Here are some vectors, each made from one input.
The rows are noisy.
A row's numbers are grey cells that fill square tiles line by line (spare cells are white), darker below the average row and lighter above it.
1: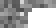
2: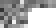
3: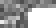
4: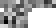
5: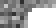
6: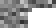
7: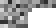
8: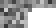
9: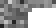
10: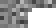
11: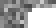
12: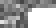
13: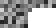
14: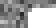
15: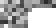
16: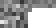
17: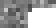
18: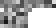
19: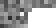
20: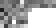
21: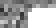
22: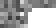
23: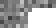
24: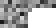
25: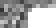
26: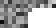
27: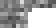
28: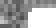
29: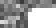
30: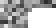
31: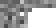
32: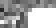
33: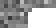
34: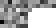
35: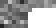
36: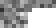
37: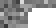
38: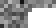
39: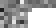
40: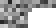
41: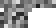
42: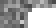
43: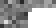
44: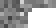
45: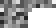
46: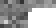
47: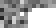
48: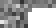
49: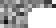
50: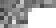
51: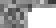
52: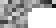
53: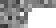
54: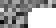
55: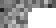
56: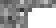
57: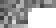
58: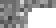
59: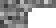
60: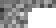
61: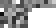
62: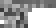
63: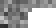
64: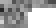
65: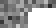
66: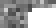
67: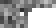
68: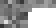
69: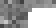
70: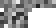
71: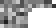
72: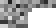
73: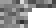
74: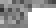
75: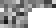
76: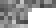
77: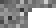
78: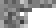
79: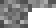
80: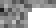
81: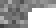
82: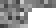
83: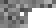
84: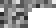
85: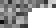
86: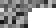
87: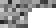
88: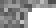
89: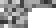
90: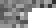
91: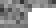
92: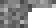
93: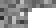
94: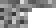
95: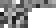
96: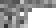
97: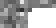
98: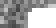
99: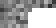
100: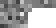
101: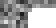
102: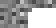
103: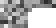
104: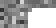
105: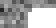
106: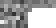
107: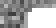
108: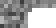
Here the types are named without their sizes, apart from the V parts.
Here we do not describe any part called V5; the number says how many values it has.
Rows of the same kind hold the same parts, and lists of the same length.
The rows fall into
2 kinds.
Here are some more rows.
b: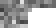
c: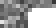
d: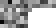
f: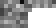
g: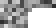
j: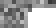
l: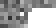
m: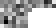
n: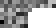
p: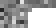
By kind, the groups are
b, c, f, j, l, p
d, g, m, n

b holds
a point on a circle and a true/false value.
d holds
a value of V5.
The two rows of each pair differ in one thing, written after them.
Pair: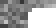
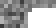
the place on the circle
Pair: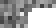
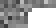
the place on the circle
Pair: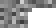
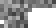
the true/false value
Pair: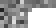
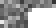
the true/false value
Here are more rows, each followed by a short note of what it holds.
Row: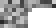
a value of V5
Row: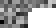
a value of V5
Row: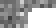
a point on a circle and a true/false value
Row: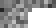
a point on a circle and a true/false value
